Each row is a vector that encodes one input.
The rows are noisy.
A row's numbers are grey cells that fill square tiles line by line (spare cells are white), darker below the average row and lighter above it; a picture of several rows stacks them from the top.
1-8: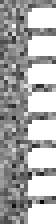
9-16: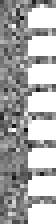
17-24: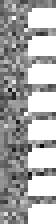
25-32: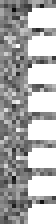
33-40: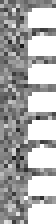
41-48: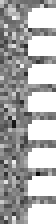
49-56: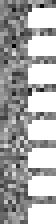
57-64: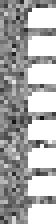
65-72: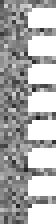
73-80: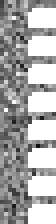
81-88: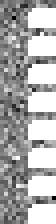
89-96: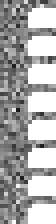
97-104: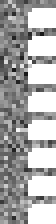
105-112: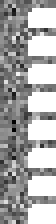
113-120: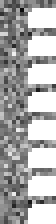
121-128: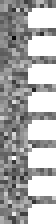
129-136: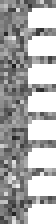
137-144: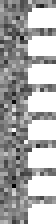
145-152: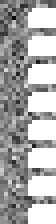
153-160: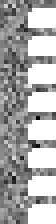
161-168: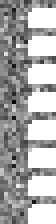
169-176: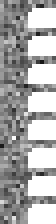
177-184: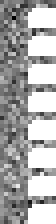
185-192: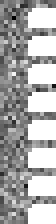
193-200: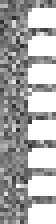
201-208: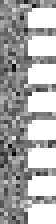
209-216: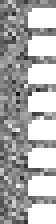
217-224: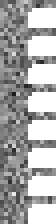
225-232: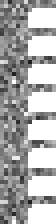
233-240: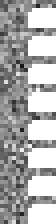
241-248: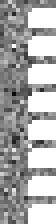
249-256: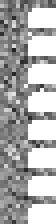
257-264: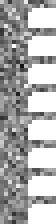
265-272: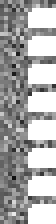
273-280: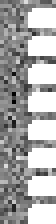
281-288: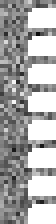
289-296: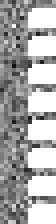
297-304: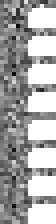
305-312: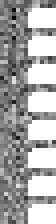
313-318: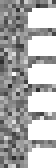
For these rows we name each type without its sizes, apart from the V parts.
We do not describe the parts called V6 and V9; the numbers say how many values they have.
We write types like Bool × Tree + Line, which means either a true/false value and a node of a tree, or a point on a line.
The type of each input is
(Label × V9 + V6) × Tree.
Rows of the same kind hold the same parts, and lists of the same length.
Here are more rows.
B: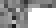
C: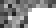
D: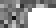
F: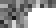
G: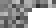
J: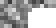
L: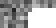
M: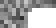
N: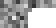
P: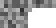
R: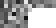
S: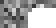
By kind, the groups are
B, C, D, F, L, P
G, J, M, N, R, S

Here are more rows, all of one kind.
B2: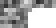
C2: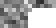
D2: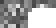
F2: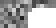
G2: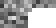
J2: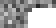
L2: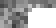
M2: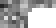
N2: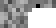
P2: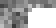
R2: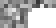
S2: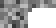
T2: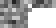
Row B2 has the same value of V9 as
L2, M2, P2 and S2.
